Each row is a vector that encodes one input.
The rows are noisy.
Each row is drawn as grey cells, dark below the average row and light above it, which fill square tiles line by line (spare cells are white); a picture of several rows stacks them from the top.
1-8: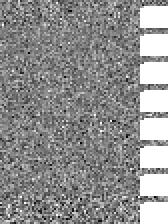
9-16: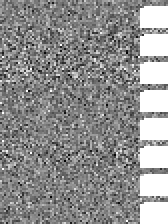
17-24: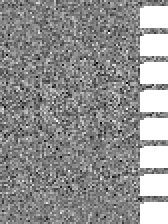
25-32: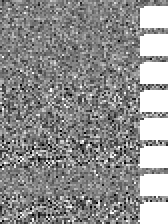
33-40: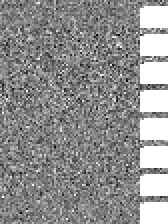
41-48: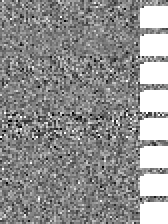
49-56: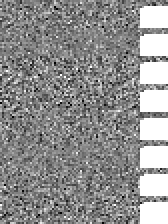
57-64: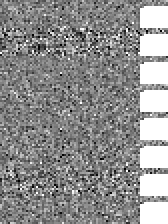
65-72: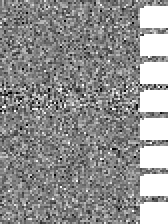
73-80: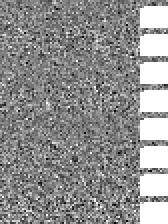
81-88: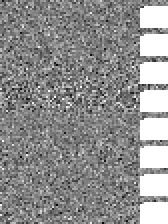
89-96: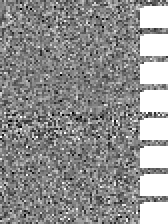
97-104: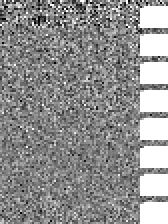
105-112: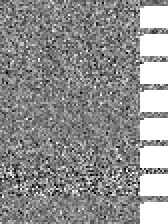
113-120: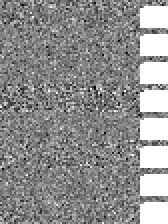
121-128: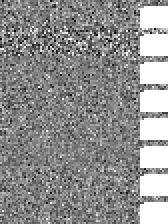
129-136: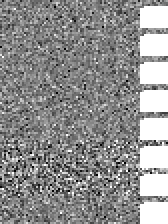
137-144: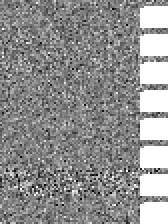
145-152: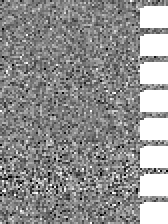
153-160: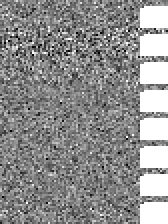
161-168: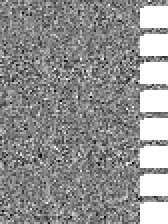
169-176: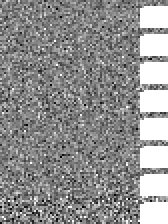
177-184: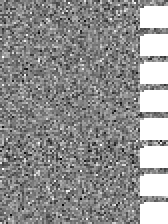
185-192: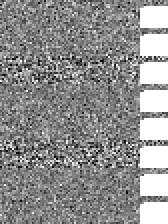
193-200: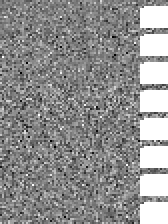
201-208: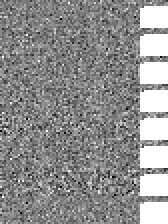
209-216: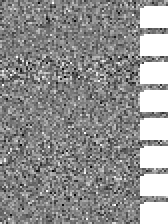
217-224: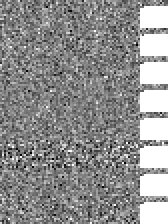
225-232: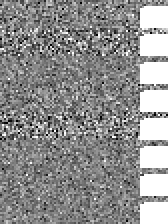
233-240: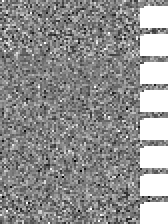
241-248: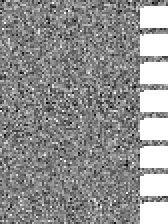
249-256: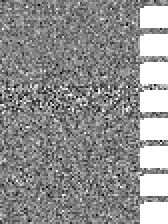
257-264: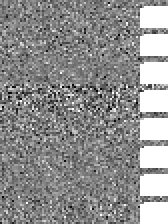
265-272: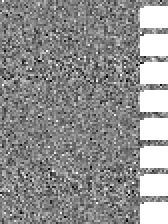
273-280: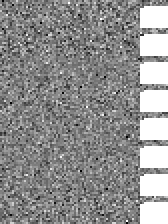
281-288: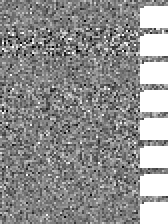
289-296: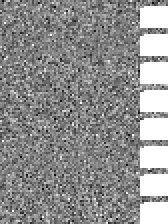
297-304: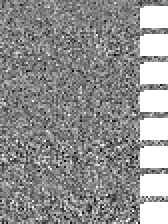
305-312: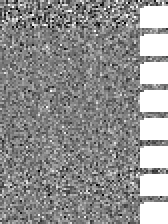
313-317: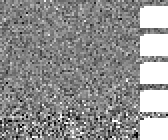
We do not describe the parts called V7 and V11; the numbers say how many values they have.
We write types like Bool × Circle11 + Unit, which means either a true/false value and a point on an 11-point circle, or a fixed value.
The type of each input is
(Bool × Bool × Bool × Bool + V11) × V7 + Label6.
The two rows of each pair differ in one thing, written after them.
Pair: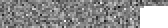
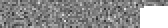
the value of V7
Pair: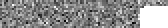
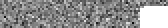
one of the four true/false values
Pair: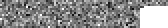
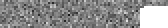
one of the four true/false values
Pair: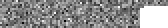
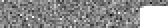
the value of V7
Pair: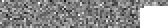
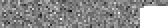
one of the four true/false values
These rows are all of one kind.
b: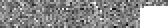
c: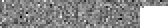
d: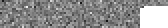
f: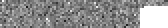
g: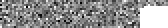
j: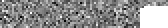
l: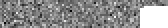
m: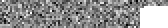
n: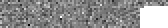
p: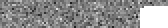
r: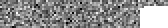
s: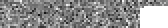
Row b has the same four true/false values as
f, g, j and m.
